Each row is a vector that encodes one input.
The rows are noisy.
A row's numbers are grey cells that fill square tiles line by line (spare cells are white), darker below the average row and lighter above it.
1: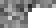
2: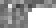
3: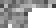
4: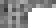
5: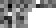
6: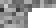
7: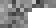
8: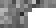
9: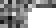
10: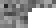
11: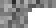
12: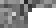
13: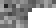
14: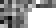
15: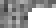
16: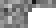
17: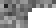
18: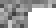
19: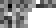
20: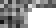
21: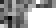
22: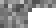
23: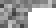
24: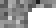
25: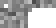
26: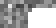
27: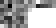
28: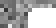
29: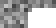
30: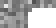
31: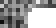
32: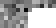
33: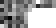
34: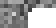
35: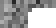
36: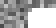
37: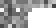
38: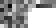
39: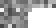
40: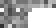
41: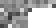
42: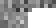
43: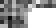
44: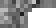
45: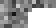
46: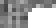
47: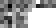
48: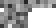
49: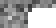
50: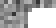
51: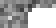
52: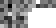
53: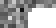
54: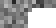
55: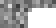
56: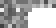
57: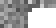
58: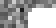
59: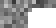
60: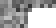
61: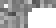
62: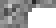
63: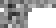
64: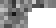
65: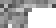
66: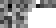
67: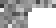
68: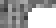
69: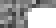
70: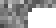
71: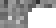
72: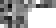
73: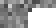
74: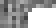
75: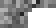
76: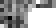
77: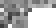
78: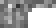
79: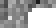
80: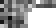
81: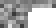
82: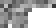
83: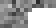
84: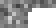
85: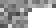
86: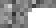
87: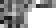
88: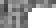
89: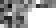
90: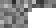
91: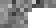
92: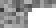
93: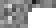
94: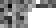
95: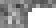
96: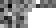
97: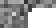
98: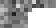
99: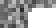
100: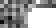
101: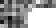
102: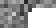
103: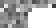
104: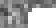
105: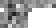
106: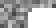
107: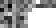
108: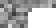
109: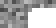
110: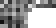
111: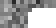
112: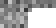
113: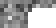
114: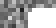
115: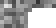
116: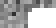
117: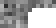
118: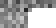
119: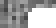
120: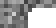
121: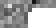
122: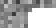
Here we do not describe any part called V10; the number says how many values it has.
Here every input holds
either one of 5 labels and a value of V10, or a point on a 6-point line.
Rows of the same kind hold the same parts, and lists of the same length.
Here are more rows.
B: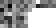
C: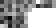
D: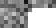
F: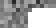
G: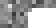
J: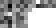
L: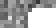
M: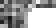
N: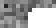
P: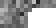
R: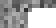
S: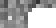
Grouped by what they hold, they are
B, C, J, M
D, F, G, L, N, P, R, S

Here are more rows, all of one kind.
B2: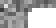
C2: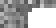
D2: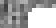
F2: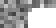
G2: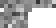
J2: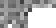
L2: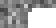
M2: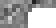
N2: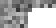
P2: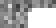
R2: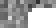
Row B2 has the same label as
C2 and F2.
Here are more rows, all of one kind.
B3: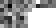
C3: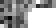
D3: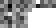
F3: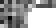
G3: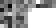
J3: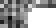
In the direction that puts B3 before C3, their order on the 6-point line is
D3, B3, G3, C3, F3, J3.
